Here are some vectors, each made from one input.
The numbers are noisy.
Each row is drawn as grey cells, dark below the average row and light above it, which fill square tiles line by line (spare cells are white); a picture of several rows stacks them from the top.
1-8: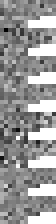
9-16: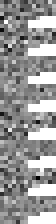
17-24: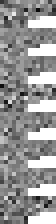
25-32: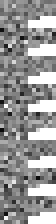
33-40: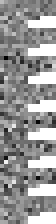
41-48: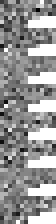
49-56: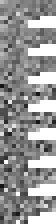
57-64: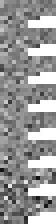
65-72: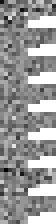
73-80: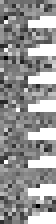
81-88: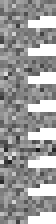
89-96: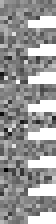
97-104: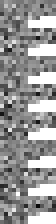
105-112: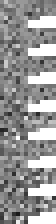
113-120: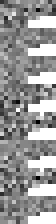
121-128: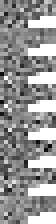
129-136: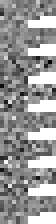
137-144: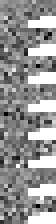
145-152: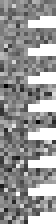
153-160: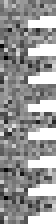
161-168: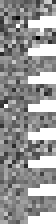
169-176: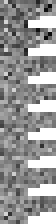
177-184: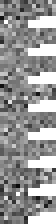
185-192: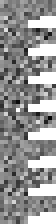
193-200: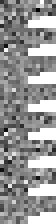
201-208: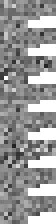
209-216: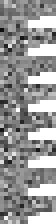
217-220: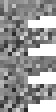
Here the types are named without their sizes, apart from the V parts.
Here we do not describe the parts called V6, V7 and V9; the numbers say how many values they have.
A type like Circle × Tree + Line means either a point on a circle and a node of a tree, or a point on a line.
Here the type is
Bool × V6 × V9 + Label + Line × V7.
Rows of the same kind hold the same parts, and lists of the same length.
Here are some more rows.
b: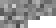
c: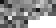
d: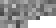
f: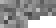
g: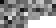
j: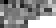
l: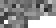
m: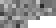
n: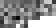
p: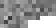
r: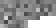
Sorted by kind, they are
b, d, f, m, p, r
c, g
j, l, n

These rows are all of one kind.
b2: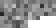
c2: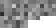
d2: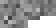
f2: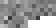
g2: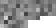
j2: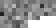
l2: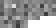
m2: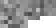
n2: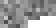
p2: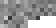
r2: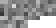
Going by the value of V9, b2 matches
c2, g2, j2 and l2.
